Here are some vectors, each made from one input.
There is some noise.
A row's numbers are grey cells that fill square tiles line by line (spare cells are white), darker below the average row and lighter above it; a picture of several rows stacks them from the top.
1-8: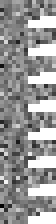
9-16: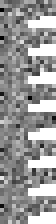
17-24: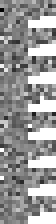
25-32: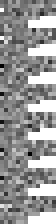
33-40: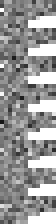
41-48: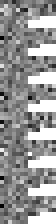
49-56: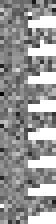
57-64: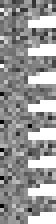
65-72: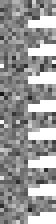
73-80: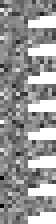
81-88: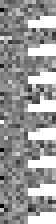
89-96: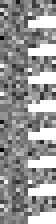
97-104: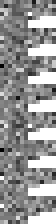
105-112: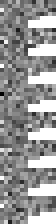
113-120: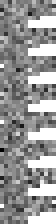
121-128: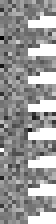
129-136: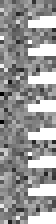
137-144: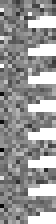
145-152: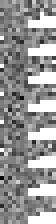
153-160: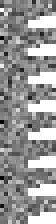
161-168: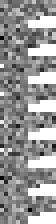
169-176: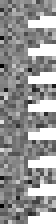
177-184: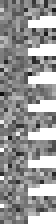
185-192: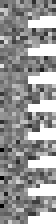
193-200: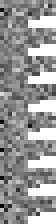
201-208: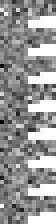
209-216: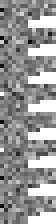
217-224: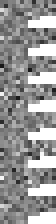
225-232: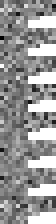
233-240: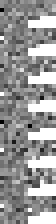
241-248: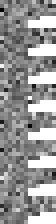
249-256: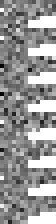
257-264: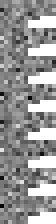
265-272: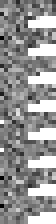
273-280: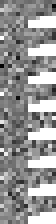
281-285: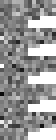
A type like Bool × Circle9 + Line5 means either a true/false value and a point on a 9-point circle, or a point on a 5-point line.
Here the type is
(Line12 + Tree11) × Tree11.
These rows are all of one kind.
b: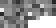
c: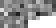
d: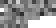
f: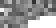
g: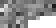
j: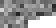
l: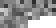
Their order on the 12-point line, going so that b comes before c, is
b, g, j, c, f, l, d.
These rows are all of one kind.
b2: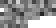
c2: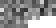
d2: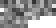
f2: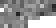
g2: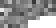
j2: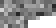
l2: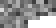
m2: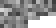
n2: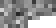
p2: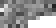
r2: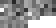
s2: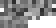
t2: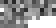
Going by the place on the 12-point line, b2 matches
d2 and t2.
